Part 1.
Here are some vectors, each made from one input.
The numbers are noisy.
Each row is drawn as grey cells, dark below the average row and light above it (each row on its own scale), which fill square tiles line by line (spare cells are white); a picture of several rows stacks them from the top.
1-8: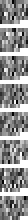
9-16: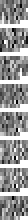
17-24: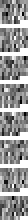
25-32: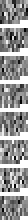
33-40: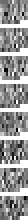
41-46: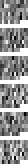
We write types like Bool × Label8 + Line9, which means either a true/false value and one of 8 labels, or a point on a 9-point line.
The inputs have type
Bool × Bool × Bool + Unit.
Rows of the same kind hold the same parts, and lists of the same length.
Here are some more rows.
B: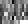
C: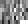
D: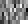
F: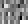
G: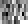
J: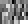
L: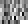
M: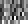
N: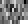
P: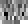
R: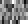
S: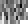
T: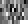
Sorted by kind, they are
B, C, D, F, G, J, L, M, P, S
N, R, T

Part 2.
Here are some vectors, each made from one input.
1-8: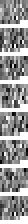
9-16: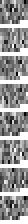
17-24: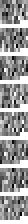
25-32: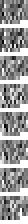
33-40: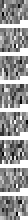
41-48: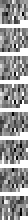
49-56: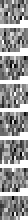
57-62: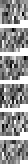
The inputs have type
Bool × Bool × Bool + Unit.
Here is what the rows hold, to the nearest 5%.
About 15% of them hold a fixed value. The rest hold three true/false values.
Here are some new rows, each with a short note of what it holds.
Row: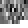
a fixed value
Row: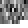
a fixed value
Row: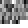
a fixed value
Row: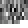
a fixed value
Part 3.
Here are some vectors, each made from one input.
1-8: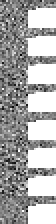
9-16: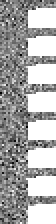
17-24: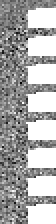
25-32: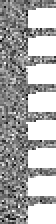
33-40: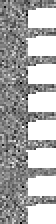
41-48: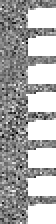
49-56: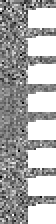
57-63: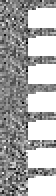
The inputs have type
Bool × Bool × Bool × Bool.
